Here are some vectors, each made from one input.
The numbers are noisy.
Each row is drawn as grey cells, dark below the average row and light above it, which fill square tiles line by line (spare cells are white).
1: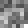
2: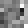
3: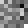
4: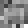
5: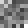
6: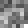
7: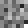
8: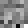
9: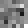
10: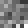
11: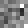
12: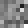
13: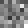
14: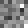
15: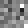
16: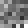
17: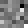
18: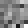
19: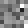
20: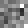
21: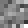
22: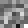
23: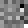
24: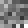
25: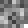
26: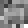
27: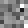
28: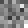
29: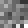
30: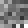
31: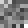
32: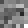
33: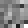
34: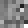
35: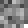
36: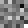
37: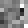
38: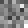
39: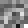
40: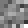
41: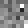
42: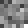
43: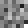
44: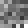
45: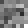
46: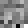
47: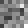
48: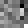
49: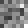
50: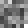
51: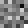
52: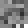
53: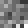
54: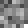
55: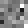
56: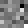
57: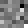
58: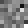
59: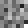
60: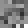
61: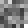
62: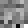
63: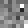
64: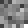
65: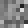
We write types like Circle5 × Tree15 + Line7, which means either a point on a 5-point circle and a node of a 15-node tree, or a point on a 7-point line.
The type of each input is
Bool × Line3 × Line6.
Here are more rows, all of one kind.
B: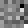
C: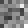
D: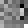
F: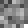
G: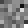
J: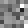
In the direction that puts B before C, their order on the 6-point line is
D, B, G, C, F, J.
